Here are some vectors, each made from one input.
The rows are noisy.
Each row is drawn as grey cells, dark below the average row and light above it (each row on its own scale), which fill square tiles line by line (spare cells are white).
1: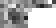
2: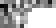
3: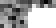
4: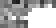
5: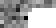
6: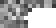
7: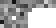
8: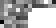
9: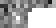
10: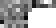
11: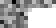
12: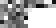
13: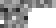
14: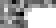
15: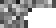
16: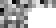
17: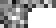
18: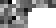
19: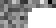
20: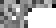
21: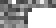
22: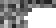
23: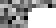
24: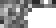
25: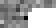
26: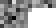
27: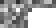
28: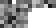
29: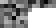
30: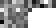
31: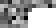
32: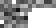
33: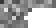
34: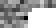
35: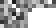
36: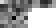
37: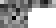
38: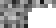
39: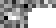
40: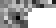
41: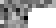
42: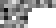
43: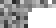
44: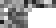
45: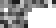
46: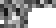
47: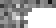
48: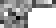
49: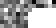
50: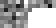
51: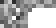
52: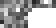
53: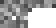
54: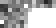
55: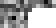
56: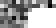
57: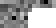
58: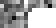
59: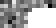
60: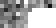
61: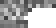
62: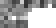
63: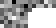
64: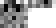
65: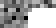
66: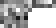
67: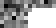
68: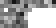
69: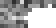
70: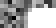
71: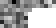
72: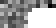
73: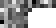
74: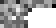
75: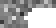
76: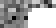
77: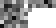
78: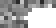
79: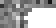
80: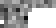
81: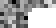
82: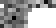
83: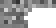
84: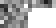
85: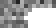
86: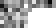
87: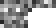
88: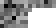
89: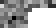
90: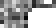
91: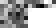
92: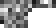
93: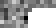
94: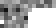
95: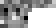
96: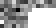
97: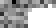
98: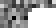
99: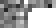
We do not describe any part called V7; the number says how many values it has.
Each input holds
four true/false values, together with either a point on a 6-point line, or a value of V7.
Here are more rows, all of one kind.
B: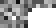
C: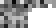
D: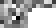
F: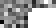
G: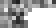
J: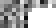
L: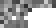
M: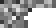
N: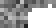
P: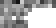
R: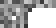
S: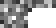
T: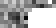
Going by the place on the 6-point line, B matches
C, J and N.
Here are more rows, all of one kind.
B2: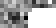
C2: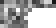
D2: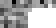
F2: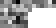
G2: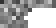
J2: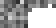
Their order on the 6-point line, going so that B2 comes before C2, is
B2, C2, F2, G2, D2, J2.
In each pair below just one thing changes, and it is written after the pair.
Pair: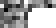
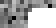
the value of V7
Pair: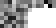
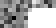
one of the four true/false values
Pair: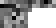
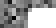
the value of V7
